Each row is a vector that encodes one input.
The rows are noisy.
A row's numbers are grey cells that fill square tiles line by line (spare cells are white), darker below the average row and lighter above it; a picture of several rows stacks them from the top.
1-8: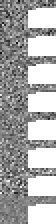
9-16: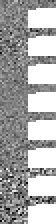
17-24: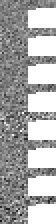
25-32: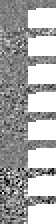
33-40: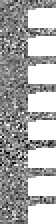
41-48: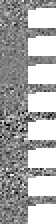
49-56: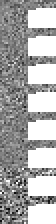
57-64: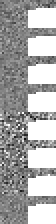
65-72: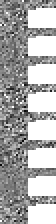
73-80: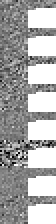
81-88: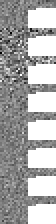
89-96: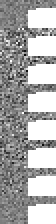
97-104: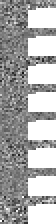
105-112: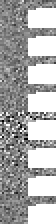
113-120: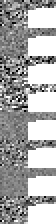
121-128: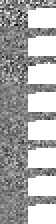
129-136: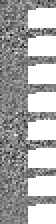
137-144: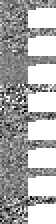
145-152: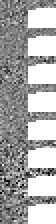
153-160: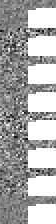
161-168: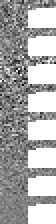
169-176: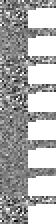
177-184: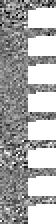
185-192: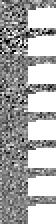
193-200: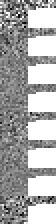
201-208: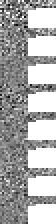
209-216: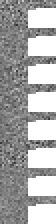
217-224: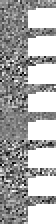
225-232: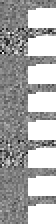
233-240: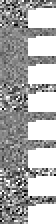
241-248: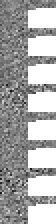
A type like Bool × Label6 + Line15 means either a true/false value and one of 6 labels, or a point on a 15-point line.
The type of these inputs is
Bool × Bool × Bool × Bool × Bool + Label8 × Label8 + Unit.
